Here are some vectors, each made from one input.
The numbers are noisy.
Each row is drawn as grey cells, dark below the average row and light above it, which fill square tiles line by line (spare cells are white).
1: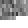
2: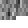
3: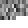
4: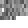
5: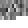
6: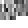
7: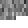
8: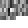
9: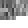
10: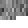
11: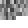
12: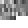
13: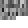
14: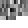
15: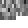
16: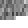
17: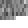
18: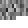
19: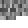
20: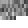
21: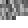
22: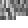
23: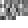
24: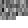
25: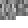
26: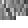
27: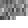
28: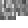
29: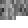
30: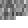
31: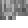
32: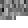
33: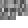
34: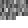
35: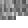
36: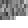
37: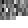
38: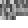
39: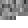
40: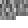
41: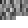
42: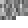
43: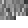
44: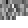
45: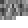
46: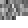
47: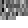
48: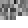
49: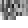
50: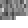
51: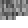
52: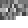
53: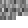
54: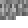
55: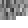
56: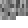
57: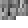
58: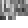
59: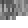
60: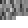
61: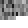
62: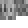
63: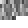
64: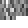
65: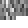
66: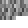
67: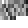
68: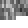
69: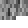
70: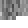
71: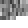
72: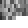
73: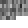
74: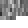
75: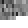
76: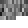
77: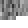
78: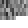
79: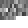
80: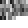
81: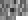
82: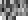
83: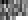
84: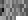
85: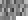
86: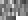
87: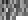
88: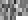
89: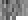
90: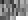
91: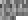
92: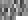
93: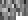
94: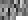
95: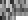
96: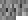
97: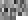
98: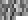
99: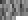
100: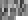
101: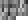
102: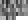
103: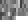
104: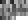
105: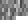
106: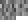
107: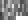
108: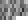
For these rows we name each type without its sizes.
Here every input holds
four true/false values.
